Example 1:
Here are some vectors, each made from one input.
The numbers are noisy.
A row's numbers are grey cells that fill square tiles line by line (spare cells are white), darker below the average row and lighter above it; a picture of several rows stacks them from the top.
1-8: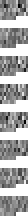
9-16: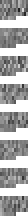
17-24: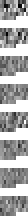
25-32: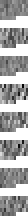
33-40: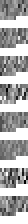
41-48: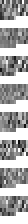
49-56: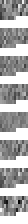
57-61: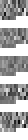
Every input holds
one of 4 labels, together with either a fixed value, or four true/false values.
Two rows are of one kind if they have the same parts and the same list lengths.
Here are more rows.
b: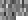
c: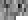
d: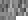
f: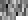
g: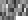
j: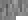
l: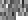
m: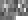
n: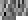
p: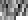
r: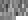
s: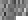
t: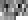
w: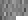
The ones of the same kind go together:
b, l
c, d, f, g, j, m, n, p, r, s, t, w

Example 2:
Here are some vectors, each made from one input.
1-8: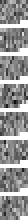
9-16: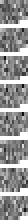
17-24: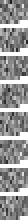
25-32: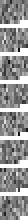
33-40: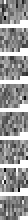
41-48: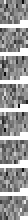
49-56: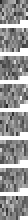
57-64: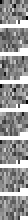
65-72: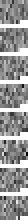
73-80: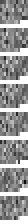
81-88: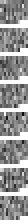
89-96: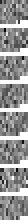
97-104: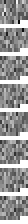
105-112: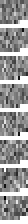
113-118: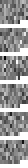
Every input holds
either one of 12 labels, or three true/false values.
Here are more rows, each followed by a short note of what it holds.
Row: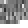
one of 12 labels
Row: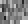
one of 12 labels
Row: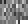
three true/false values
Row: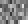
one of 12 labels
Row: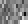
one of 12 labels
